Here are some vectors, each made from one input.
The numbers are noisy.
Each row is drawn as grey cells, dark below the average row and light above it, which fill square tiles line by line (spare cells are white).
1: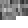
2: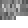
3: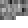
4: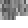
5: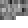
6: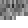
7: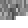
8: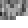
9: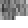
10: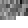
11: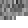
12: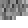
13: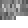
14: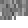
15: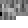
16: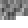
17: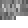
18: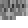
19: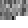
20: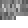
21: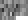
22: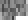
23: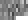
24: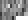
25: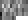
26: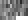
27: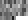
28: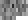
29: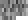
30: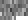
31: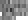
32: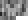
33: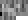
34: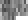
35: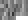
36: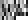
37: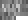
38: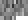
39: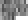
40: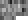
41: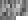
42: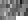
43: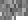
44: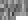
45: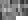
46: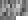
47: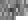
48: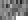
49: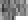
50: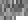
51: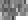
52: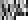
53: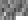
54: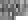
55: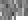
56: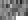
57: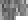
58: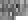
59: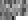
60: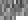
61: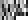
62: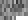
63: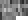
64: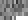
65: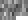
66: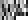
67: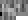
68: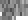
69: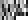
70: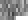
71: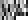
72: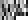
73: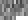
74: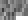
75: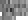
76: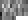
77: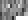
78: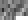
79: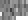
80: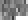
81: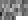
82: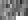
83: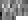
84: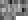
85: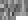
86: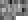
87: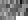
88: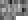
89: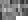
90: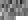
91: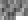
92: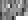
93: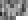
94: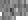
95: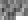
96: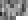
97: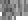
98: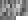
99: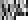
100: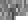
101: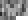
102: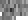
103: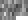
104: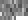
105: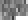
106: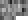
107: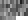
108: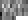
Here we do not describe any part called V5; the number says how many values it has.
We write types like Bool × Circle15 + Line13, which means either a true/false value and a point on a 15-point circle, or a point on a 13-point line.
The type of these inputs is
List2(Bool × V5).
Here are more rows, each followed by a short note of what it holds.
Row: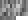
a list of one item
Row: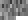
a list of two items
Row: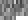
a list of two items
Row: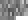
a list of two items
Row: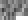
a list of two items
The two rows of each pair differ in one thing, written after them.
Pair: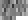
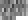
the true/false value in item 2 of the list
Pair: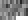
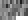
the value of V5 in item 2 of the list
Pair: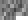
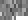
the value of V5 in item 1 of the list
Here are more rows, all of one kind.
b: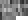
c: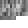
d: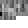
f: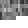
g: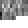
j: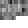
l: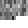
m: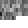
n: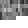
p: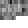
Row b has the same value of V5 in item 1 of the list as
f, j, n and p.
